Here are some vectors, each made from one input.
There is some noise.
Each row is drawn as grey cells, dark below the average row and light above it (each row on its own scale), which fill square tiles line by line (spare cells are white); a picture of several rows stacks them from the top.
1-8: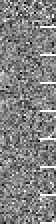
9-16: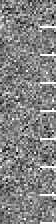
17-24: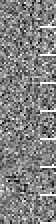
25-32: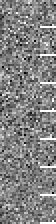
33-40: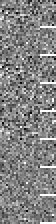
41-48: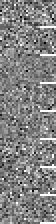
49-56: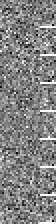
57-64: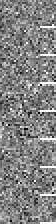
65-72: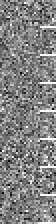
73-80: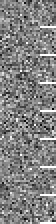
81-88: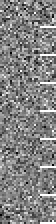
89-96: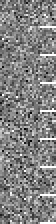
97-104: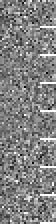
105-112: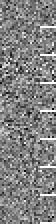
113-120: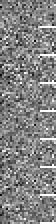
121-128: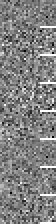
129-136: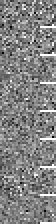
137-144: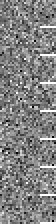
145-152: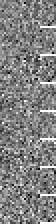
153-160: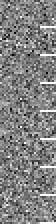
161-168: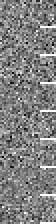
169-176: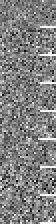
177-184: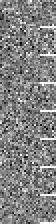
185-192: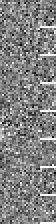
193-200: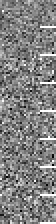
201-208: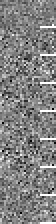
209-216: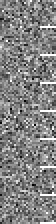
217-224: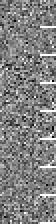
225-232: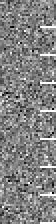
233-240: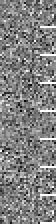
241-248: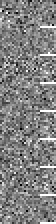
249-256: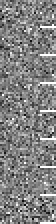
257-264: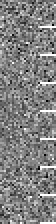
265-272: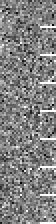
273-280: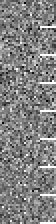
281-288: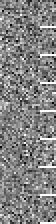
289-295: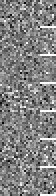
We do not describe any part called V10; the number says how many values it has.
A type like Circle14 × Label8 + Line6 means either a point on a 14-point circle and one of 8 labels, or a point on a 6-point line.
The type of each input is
Bool × (Label7 + Line7) + V10 × V10.
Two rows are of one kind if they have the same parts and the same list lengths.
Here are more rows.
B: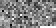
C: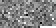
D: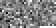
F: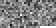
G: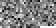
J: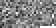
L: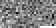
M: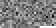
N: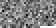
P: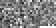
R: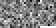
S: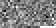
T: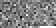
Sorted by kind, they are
B, F, L, T
C, D, S
G, J, M, N, P, R

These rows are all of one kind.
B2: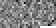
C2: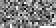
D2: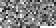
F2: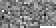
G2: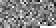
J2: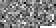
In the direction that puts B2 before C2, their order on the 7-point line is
G2, B2, D2, J2, C2, F2.
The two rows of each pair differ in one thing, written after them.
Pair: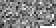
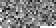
the label
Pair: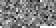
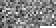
the label
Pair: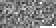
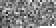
the label
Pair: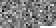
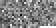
the label
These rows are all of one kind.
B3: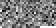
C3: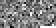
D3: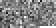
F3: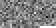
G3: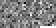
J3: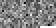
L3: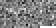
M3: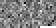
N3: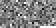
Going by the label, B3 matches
L3 and M3.
